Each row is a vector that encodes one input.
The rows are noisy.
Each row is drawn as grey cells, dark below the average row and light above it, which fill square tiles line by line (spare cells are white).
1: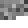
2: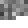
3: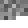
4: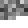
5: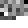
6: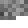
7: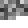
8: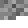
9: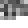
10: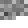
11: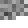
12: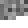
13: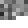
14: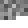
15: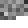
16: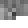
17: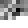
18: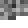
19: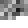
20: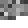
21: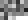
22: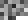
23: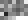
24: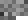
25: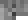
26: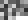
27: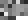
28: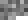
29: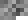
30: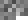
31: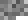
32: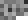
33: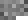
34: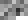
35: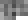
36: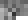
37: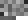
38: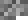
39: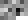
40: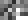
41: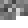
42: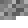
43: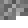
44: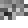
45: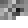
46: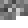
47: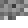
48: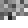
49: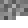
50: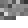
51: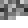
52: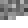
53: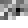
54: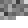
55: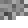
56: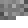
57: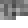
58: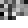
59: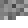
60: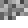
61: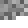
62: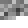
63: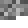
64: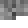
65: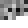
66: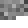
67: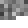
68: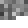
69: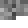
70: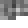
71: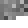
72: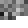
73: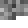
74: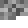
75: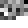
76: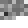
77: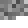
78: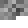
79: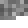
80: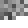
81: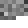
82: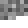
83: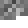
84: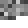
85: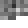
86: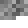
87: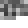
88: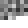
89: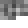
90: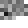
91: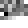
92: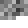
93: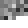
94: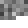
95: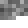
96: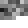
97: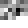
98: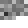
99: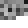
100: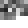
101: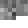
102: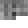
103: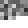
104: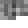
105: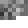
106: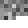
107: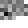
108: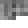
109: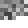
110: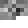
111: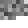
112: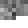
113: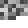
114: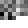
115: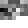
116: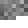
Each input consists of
a point on a 6-point line.
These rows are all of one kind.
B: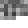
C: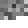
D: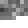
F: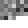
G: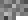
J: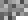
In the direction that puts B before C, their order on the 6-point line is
D, F, G, B, C, J.
